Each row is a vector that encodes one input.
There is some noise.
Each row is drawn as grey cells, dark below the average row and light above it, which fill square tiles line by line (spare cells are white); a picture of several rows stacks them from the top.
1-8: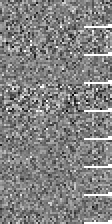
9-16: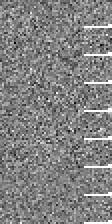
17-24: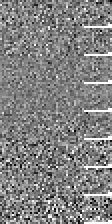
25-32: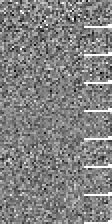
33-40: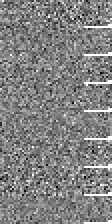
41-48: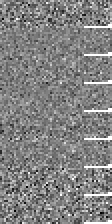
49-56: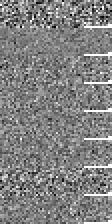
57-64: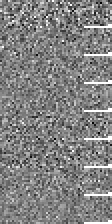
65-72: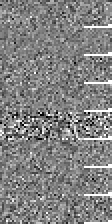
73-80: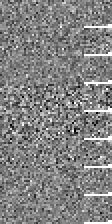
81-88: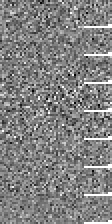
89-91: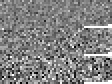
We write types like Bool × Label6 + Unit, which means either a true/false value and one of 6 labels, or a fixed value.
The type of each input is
Line8 + Tree8.
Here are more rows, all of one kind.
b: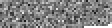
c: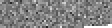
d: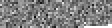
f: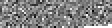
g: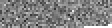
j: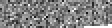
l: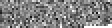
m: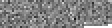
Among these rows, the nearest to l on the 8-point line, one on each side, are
c and g.
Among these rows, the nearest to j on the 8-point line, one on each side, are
c and m.
